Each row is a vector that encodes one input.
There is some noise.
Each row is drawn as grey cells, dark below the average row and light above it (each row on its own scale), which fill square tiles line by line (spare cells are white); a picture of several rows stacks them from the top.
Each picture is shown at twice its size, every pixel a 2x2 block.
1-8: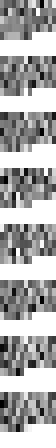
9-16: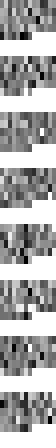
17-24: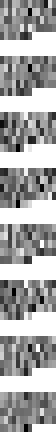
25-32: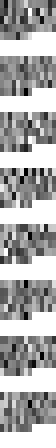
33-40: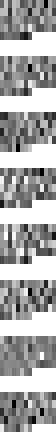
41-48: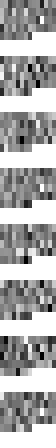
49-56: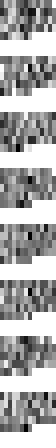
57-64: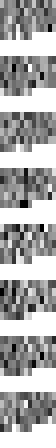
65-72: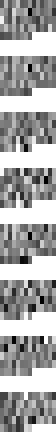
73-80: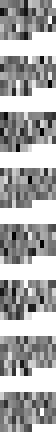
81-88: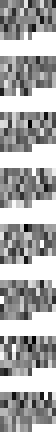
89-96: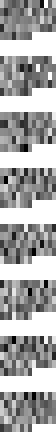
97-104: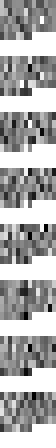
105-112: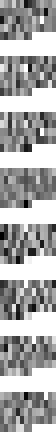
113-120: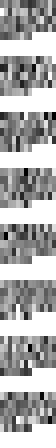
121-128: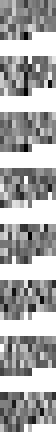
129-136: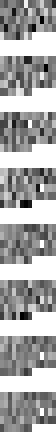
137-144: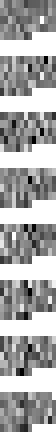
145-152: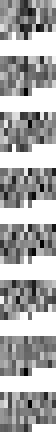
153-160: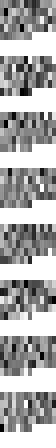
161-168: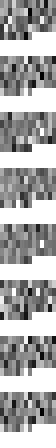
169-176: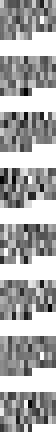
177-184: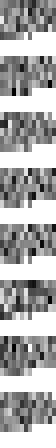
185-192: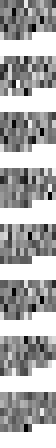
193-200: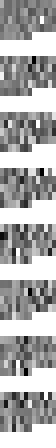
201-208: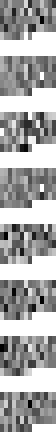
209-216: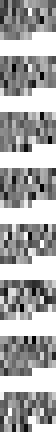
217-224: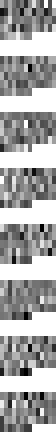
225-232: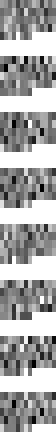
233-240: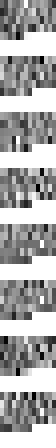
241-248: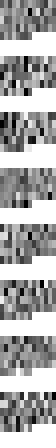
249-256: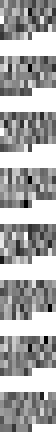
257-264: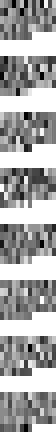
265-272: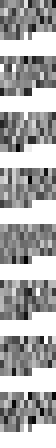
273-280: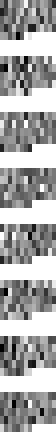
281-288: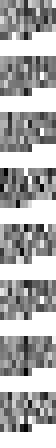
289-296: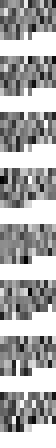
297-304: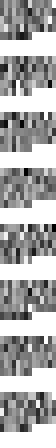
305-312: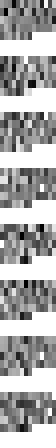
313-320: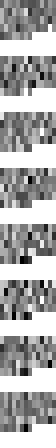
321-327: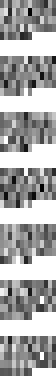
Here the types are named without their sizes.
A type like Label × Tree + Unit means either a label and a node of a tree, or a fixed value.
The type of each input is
Bool × Bool × Bool × Circle × Circle × Circle + Tree.
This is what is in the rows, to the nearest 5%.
About 75% of them hold a point on each of three circles and three true/false values. The rest hold a node of a tree.
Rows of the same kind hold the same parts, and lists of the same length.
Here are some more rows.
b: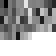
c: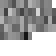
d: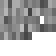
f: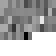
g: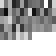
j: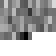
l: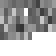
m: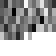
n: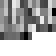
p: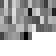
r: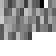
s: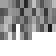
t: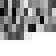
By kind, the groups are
b, m, t
c, d, f, g, j, l, n, p, r, s

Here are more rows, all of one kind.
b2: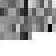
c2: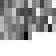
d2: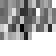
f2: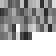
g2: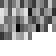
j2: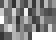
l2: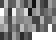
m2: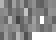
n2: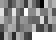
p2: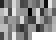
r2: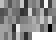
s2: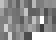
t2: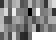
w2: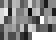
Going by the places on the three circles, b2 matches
c2, d2, p2 and t2.
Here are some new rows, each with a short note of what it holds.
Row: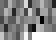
a node of a tree
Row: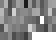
a point on each of three circles and three true/false values
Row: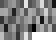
a node of a tree
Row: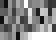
a node of a tree
